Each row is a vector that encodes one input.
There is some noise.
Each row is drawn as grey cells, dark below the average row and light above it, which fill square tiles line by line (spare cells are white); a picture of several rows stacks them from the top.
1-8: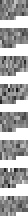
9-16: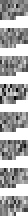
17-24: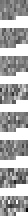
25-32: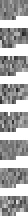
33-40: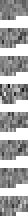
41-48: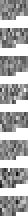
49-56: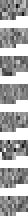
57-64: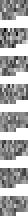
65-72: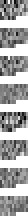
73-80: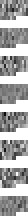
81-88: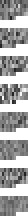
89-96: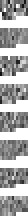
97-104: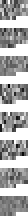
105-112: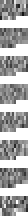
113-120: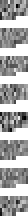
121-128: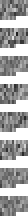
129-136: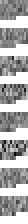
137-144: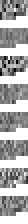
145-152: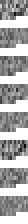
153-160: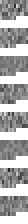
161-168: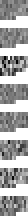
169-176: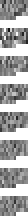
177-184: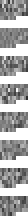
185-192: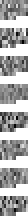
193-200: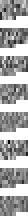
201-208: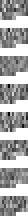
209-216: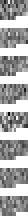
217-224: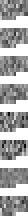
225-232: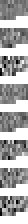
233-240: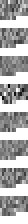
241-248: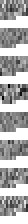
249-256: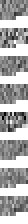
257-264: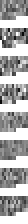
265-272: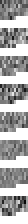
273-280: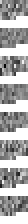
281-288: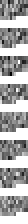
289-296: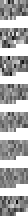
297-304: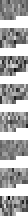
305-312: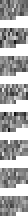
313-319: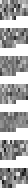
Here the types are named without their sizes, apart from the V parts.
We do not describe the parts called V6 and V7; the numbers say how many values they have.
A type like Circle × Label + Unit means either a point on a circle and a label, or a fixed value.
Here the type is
(Bool × Bool × Bool × Bool + V6) × V7 + List(Line).
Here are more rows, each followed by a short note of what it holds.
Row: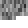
a list of two items
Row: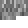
four true/false values and a value of V7
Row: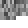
a list of one item
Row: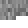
a list of one item
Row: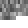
the empty list
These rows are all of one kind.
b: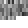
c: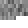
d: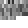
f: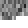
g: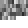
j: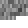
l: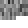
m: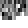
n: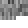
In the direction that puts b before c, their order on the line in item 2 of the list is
d, b, l, c, m, g, n, j, f.
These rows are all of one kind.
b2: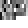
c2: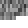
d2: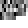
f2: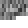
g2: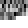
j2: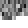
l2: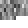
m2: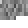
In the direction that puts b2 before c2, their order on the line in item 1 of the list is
b2, m2, j2, l2, f2, d2, c2, g2.
